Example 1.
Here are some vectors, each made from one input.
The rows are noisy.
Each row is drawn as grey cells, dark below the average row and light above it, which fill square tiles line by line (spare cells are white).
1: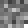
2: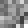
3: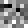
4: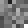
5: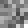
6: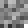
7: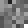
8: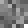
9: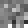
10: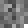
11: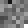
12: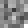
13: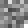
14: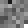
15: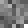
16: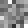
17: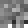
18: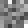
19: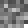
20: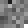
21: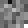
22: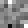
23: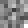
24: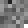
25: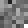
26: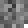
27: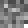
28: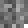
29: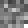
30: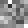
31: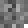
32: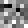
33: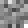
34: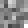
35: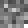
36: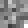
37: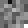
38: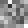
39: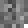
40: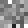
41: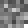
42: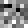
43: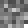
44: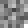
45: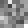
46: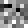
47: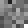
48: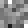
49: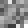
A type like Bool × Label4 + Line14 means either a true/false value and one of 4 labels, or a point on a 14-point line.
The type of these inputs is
List2(Line7).
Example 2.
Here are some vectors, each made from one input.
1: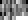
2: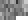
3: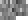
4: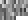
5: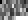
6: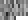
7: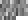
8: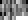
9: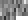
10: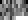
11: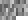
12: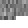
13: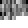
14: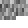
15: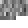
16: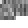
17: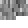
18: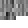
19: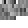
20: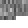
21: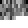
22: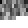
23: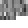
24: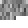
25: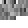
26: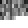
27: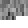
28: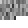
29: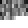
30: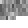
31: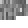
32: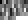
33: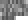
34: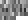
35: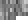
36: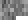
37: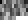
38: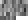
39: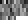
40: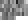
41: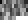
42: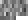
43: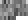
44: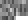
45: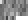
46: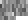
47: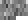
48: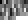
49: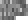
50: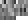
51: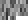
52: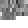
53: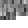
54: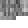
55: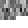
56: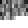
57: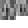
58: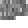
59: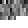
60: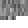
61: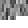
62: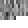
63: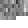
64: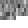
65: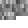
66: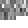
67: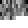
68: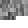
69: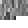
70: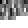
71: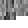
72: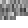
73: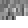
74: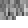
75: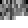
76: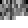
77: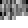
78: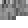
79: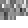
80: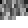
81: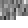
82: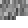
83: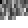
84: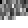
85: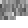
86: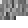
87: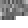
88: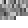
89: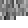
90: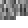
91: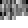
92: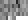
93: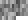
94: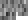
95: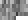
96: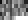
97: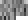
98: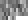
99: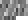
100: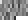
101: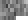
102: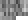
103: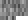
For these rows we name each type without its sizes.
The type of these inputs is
(Bool × Bool × Bool × Bool + Unit) × Tree.
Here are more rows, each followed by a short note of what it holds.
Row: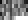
a node of a tree
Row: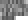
a node of a tree and four true/false values
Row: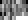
a node of a tree
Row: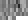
a node of a tree and four true/false values
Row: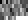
a node of a tree
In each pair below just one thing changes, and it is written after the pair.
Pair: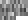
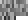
the node of the tree
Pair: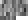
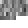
one of the four true/false values
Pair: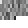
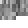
the node of the tree
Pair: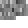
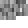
one of the four true/false values
